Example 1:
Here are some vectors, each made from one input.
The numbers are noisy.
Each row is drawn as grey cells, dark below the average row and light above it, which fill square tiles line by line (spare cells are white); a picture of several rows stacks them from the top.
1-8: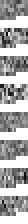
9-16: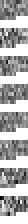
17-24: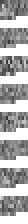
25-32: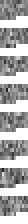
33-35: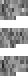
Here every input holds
three true/false values.
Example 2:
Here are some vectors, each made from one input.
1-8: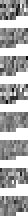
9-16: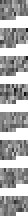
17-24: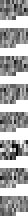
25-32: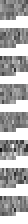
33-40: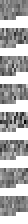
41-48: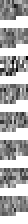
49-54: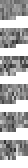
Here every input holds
a node of an 11-node tree.
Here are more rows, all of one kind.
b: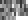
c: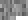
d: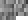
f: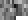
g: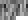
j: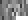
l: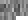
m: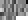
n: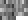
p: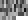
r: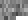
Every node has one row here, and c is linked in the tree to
b, d and r.
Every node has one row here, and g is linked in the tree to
l.
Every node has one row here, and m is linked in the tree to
d.
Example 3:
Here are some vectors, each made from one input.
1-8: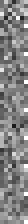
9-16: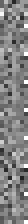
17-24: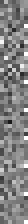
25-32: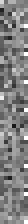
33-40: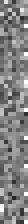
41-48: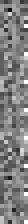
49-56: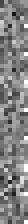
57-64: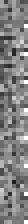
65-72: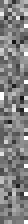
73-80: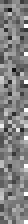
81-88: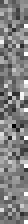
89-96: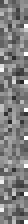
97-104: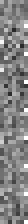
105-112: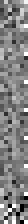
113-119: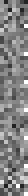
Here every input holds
a point on a 9-point line.
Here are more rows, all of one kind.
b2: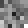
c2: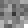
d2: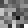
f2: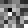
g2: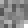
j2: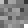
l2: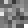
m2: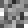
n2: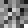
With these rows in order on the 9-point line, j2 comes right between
g2 and n2.
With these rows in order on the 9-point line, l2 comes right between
d2 and m2.
